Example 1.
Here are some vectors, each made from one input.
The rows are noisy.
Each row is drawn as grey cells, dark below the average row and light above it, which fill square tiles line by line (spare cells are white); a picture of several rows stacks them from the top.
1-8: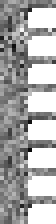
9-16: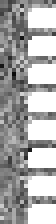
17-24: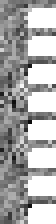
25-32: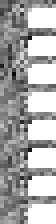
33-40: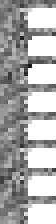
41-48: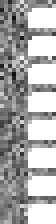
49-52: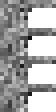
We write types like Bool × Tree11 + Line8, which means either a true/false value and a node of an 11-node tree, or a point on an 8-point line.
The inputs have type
Line10.
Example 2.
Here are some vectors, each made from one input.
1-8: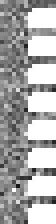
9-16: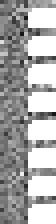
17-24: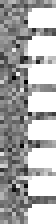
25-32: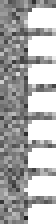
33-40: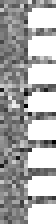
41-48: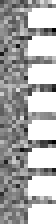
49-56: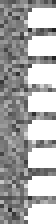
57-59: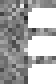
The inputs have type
Bool × Bool × Bool + Unit.
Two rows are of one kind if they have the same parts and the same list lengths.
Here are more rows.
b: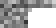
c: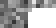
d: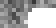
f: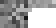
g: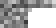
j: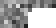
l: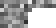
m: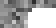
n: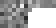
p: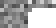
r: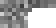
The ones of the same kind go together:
b, c, d, f, g, l, m, n, p, r
j

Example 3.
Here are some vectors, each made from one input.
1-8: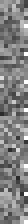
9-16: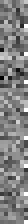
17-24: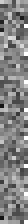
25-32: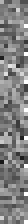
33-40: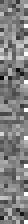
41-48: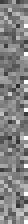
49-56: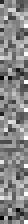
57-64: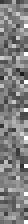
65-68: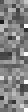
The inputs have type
Line4 × Line4.
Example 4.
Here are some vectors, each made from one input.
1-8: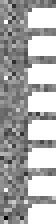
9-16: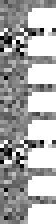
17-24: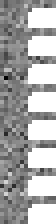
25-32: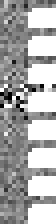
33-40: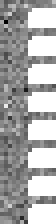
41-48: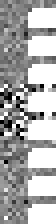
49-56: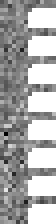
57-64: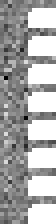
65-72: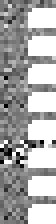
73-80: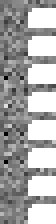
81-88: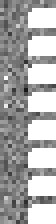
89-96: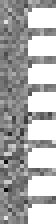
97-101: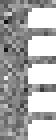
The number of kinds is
2.
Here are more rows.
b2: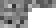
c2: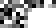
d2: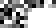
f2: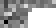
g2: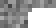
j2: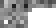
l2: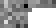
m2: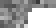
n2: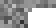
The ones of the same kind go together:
b2, f2, g2, j2, l2, m2, n2
c2, d2

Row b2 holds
a point on each of two 6-point lines.
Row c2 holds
a fixed value.
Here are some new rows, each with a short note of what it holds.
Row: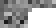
a point on each of two 6-point lines
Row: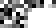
a fixed value
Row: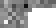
a point on each of two 6-point lines
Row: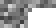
a point on each of two 6-point lines
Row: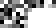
a fixed value
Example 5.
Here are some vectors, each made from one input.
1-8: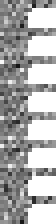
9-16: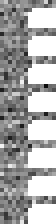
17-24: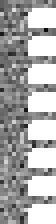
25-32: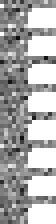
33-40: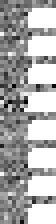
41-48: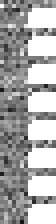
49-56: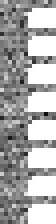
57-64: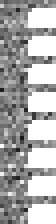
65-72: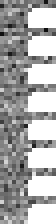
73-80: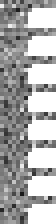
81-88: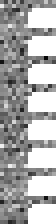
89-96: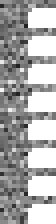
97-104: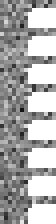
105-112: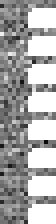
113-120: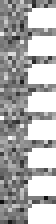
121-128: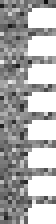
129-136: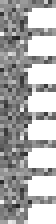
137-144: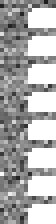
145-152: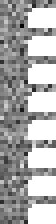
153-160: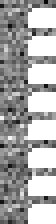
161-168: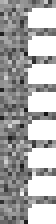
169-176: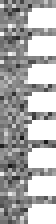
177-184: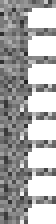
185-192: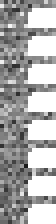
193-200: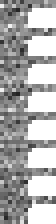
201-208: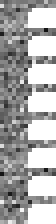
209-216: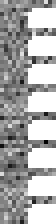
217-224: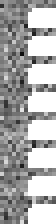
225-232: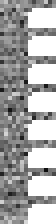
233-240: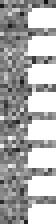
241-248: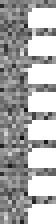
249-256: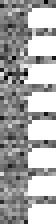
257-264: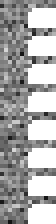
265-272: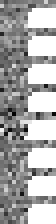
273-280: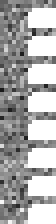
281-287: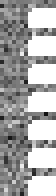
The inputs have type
Bool × Bool × Bool + Unit.
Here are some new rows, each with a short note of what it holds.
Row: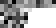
a fixed value
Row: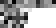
a fixed value
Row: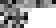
a fixed value
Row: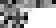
a fixed value
